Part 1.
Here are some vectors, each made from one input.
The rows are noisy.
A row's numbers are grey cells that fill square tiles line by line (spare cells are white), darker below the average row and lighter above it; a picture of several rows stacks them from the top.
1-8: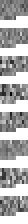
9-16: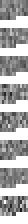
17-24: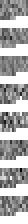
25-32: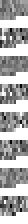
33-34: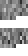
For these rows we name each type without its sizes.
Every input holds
a label.
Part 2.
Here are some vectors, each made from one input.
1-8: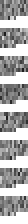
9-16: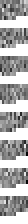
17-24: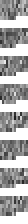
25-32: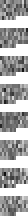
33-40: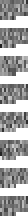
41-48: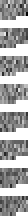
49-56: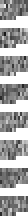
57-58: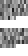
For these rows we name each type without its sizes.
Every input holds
a label.
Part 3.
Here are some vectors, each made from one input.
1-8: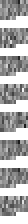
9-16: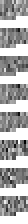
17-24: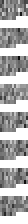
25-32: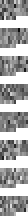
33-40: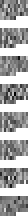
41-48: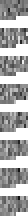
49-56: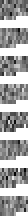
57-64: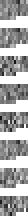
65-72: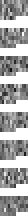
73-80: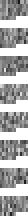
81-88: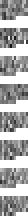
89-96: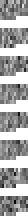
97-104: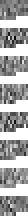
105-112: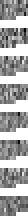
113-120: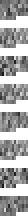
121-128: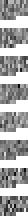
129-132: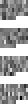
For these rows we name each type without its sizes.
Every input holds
a point on a circle.
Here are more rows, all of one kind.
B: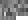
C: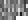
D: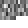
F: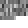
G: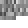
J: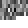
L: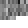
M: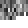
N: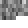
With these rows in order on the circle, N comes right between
F and G.
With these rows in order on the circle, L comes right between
B and F.
